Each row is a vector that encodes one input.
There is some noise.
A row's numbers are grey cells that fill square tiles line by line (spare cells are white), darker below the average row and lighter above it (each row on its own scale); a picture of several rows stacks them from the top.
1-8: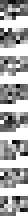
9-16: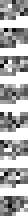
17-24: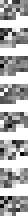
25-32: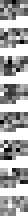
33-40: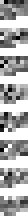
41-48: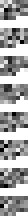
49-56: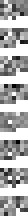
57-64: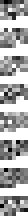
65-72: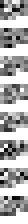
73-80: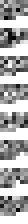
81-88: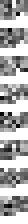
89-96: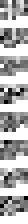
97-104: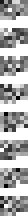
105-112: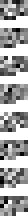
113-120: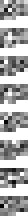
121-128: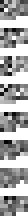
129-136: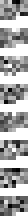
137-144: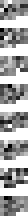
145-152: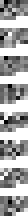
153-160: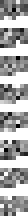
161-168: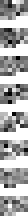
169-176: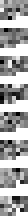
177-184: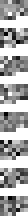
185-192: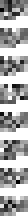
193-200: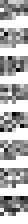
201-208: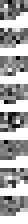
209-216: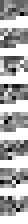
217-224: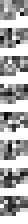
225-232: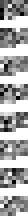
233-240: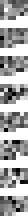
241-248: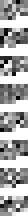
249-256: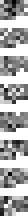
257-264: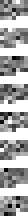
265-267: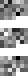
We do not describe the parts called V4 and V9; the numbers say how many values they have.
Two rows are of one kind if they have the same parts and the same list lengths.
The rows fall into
3 kinds.
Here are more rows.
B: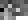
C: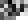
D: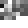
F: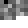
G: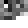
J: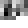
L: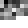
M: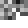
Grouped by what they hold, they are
B, C, F, G, L
D, M
J

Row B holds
one of 11 labels, a point on a 6-point line and a value of V4.
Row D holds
one of 11 labels, four true/false values, a value of V4 and a value of V9.
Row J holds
one of 11 labels, a value of V4 and a value of V9.
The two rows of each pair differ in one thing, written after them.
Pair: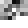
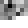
the value of V4
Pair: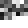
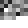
the value of V4
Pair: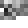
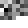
one of the four true/false values
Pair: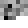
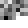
the label
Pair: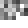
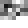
the label
